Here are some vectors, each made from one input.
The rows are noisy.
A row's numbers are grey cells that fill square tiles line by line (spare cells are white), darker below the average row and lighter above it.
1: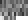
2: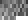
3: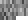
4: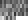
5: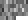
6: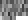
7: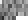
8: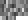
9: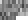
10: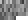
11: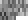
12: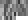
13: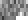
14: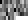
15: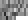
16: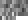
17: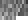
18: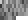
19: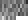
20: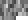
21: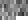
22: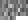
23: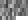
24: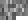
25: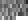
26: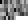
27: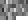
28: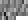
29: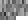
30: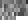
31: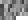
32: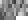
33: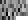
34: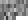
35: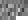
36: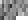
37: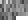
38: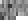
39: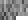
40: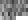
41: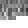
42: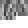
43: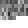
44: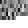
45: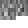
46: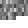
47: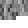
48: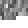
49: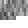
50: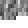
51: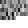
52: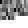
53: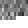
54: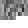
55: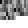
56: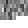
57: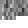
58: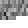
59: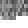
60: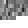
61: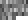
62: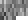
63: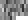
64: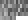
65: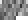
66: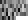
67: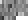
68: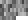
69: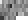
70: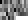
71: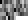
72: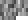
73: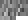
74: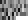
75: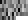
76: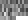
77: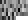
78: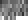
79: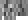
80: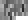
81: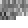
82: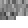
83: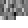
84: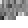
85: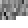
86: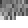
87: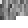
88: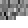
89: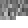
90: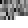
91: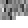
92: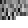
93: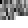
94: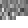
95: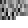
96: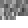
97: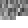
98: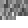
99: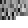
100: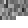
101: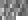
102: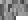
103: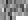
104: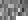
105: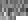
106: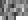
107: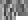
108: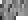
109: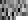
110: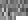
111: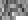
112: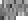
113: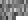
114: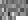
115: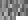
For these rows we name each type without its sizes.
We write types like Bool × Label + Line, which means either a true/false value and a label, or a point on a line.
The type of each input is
Bool × (Line × Line + Unit).
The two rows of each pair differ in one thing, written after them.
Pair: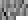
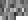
the place on one of the two lines
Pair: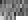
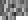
the true/false value
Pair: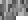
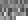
the true/false value
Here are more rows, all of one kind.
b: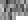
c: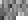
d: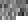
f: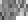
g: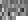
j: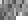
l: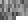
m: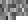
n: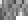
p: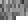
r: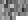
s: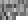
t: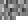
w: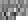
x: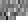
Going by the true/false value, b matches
d, g, r and t.
